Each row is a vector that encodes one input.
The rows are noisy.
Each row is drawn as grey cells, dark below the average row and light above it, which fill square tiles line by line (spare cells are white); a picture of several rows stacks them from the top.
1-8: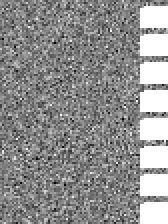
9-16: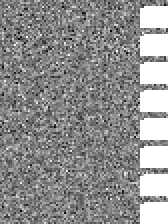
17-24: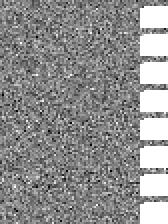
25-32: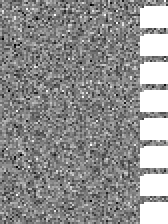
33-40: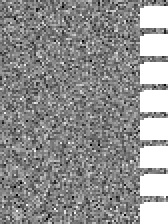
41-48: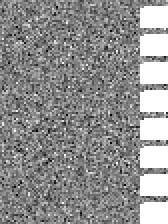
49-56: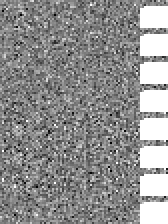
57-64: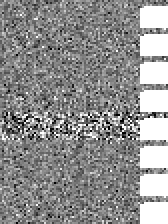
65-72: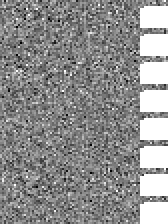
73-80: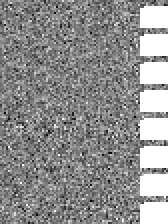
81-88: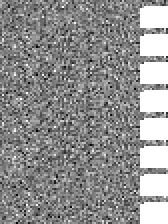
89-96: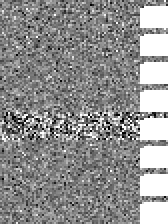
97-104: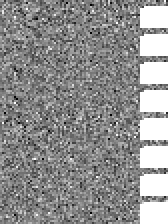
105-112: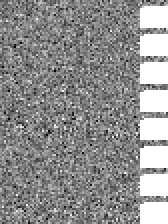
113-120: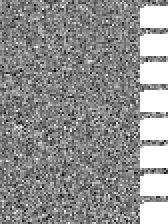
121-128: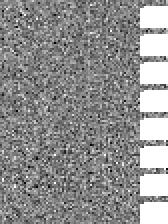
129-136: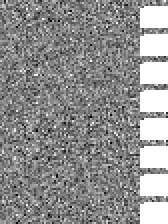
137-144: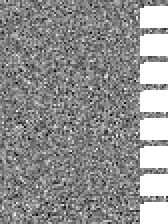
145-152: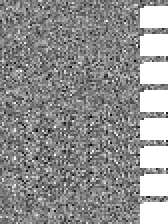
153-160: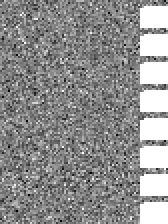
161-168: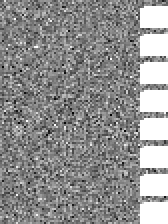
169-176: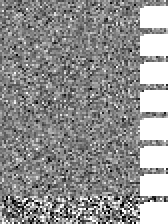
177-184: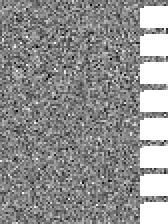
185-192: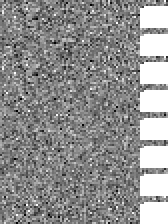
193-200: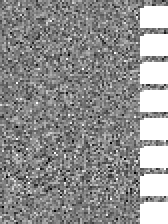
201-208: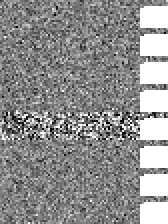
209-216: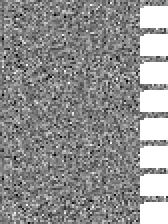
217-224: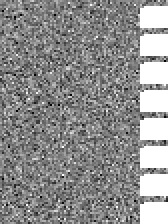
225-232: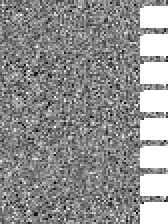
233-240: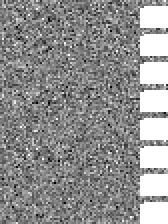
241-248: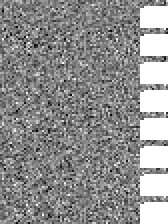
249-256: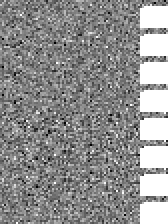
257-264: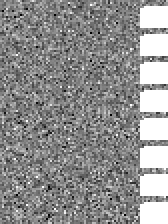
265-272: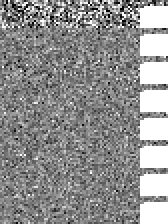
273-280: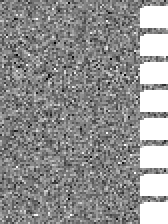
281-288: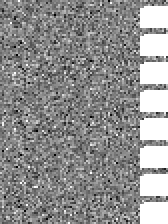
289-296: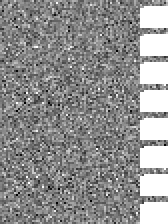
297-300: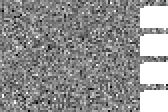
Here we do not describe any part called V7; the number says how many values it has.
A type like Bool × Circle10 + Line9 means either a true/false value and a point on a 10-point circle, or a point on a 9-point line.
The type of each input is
List3(Label4 × V7).
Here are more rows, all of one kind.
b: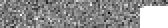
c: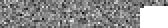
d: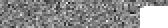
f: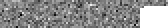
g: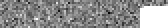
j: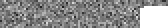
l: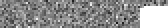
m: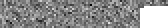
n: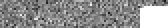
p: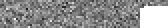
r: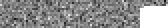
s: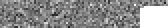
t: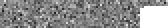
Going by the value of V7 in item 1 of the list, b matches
j and n.
